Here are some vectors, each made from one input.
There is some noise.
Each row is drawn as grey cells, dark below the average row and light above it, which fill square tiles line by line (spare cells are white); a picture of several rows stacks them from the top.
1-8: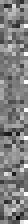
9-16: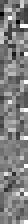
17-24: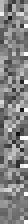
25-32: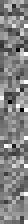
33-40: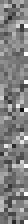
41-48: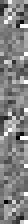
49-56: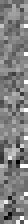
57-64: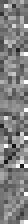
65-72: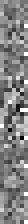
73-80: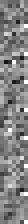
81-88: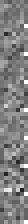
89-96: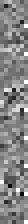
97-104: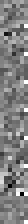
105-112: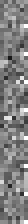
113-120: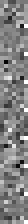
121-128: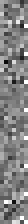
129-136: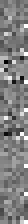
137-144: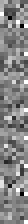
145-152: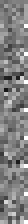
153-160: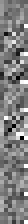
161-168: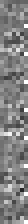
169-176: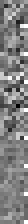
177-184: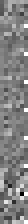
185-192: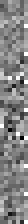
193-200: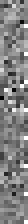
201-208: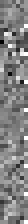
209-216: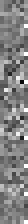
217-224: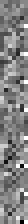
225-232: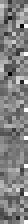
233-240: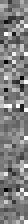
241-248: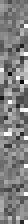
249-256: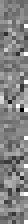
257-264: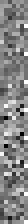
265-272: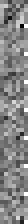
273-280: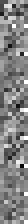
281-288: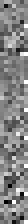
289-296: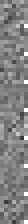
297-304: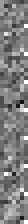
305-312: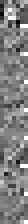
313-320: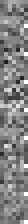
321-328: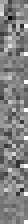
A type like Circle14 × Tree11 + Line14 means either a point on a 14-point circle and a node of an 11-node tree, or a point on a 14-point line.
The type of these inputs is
Bool × Bool × Bool × Bool + Tree15.
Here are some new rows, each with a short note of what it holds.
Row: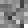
a node of a 15-node tree
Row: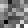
four true/false values
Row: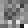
four true/false values
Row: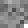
four true/false values
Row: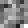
a node of a 15-node tree
